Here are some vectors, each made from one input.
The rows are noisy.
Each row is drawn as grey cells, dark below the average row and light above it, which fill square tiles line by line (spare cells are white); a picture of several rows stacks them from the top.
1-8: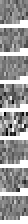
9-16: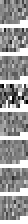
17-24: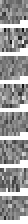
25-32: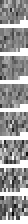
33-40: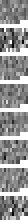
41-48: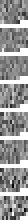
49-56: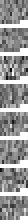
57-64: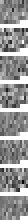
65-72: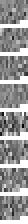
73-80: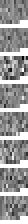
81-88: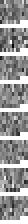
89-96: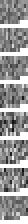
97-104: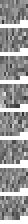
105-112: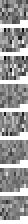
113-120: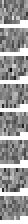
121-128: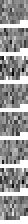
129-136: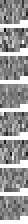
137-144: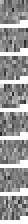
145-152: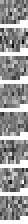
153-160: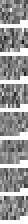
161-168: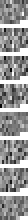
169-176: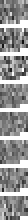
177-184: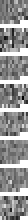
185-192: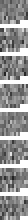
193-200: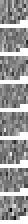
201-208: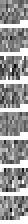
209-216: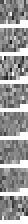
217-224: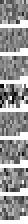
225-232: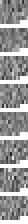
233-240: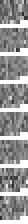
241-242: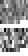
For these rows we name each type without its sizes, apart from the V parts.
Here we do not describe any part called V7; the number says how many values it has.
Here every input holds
a node of a tree, together with a list of items, each either a point on a line, or a value of V7.
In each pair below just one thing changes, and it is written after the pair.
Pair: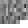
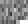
the value of V7 in item 1 of the list
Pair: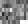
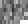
the node of the tree
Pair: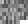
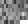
the node of the tree
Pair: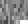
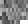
the node of the tree
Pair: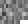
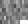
the node of the tree
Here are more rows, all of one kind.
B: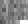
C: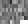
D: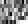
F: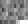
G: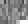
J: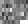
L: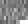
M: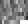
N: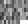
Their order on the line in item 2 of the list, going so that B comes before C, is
M, N, L, F, D, G, B, C, J.
